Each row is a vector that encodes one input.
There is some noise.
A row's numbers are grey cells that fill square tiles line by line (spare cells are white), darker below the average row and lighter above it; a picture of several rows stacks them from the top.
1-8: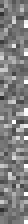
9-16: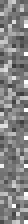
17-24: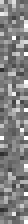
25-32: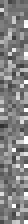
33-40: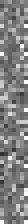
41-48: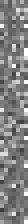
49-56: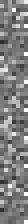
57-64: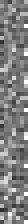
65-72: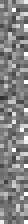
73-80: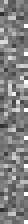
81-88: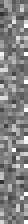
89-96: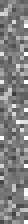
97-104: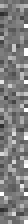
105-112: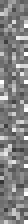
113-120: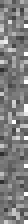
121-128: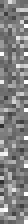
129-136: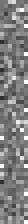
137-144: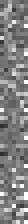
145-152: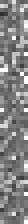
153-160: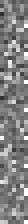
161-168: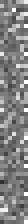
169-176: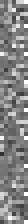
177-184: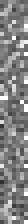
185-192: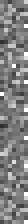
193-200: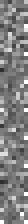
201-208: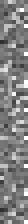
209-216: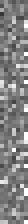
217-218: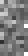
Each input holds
a node of a 10-node tree.
